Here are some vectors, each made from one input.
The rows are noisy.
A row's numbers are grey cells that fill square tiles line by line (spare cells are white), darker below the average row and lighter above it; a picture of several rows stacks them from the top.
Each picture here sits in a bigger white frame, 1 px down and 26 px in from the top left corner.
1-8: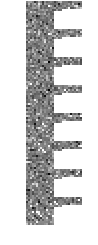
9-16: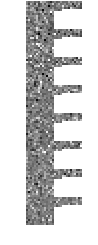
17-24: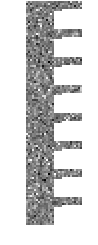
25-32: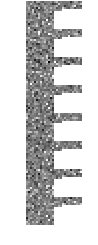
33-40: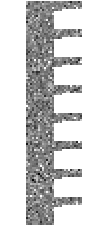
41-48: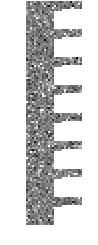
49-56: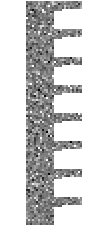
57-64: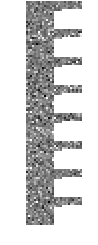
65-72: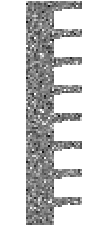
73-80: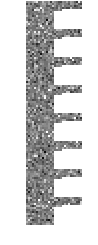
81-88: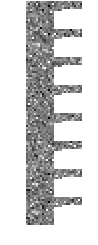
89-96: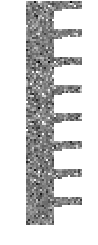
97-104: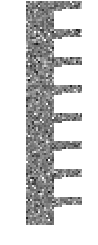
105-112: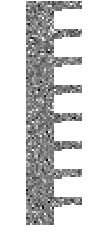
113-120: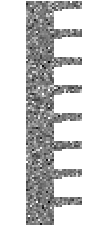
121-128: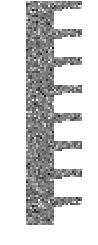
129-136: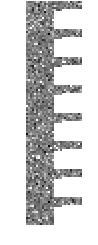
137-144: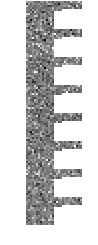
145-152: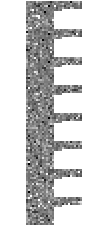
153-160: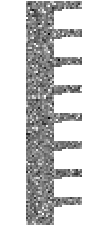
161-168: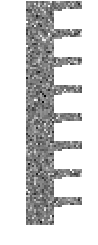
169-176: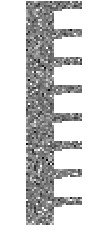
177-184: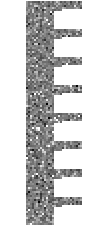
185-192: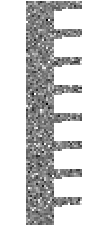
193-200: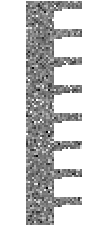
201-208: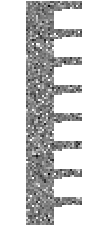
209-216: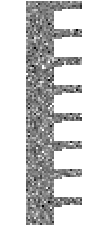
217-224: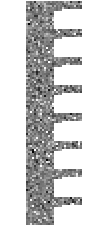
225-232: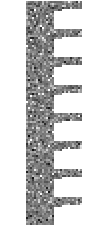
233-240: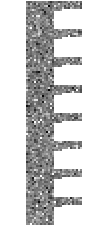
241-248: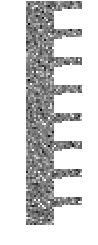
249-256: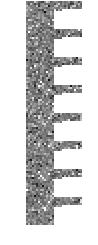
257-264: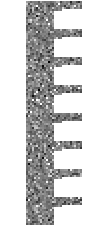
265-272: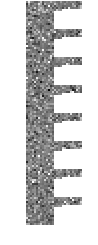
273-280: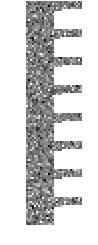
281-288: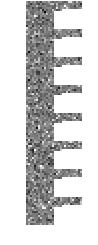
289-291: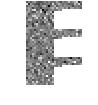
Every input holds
a point on a 13-point line, together with either a point on a 13-point line, or a node of a 10-node tree.
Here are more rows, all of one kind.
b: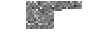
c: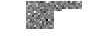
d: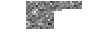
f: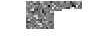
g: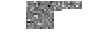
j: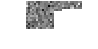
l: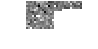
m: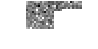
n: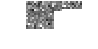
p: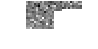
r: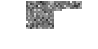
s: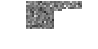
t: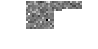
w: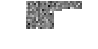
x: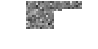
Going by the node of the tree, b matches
g, m, n and p.
